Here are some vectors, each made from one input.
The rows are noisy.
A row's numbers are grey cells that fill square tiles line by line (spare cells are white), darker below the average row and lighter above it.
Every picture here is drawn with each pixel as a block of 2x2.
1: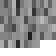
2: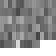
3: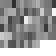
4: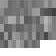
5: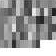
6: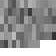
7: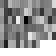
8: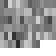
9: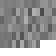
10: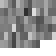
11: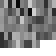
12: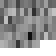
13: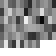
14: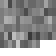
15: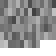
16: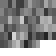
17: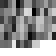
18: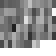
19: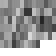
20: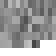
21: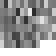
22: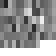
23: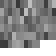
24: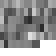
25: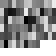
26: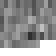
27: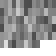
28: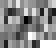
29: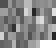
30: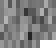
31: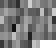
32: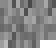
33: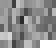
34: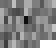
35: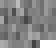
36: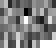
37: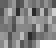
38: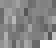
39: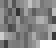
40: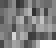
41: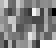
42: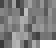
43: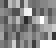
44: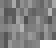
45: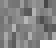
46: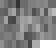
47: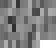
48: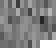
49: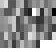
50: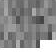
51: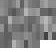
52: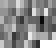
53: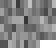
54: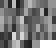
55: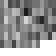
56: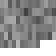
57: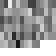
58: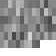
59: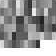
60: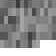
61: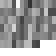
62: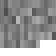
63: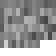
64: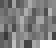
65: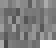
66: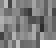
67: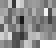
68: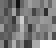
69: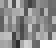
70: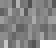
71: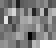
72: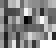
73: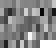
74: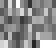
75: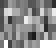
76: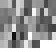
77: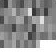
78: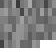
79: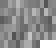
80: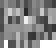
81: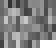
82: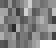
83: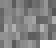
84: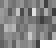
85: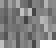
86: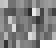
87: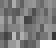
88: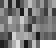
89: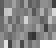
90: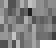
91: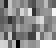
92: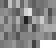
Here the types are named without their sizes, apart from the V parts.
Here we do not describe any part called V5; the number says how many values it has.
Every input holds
a point on a line and a value of V5, together with either a fixed value, or four true/false values.
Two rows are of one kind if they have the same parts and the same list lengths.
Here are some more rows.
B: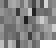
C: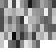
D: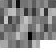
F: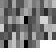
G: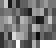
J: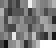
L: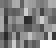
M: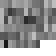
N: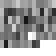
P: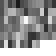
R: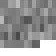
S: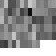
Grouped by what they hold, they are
B, C, D, F, G, L, M, N, P, R
J, S

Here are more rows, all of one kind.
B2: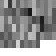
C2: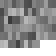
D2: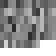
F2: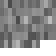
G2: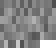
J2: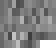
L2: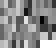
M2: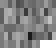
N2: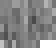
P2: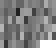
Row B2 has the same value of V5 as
G2 and P2.
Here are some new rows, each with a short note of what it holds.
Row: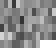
a point on a line and a value of V5
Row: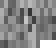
a point on a line and a value of V5
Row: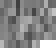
a point on a line, four true/false values and a value of V5
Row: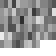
a point on a line and a value of V5
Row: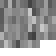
a point on a line, four true/false values and a value of V5
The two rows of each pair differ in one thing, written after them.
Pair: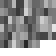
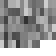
one of the four true/false values
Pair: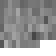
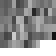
one of the four true/false values
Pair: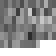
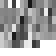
the place on the line
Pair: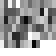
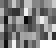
the value of V5
